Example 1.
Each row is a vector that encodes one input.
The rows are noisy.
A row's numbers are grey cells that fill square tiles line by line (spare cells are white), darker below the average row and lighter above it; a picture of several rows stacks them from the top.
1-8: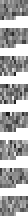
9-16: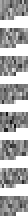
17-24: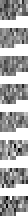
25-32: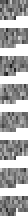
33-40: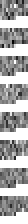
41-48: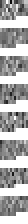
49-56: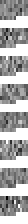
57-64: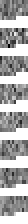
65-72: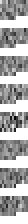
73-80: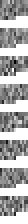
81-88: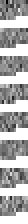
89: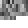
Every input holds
either a point on an 8-point circle, or a fixed value, or a point on an 8-point line and a point on a 9-point line.
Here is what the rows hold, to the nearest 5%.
About 40% of them hold a point on an 8-point circle. About 5% of them hold a fixed value. The rest hold a point on an 8-point line and a point on a 9-point line.
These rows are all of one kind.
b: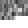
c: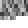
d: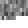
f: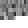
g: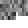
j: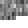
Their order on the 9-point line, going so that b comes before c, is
f, b, c, d, g, j.
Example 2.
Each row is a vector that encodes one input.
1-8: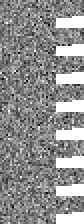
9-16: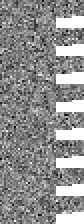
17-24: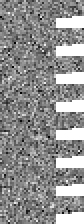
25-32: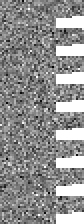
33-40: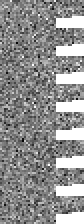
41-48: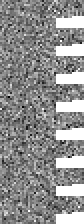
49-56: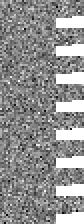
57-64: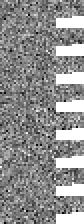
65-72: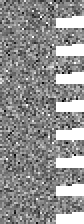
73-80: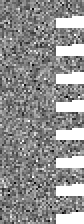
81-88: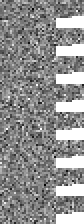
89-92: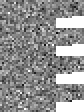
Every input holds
a node of each of two 8-node trees.
